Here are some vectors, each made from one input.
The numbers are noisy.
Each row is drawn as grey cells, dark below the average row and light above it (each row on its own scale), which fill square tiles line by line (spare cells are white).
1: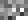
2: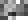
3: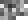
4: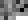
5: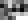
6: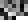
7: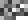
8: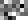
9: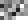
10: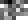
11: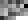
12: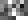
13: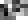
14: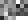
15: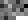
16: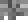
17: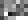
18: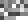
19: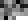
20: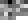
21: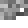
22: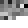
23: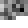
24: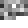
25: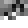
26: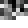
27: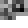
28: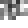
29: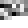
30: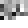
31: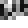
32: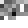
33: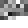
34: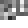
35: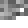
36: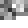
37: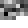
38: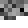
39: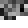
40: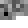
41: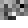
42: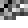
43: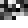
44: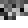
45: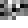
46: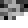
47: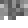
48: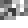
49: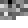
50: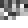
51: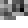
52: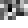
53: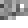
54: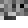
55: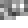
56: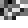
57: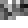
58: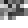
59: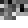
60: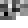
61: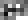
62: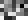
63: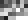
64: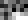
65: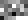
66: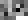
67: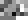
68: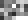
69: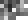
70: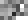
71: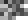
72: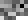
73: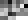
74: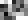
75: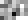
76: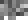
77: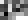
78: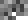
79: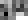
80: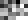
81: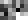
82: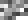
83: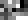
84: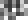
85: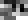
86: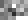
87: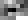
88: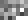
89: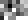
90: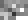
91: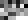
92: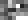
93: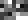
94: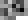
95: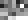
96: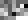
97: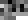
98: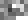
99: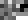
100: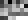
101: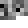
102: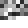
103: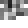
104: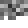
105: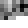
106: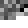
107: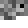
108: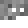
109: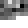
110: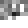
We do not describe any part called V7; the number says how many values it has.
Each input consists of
a true/false value, together with either a node of an 8-node tree, or a value of V7.
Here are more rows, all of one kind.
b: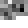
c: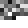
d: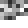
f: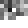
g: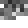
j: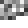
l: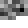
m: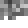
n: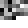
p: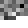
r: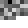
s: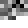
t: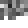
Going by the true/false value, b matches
g, l, p and s.
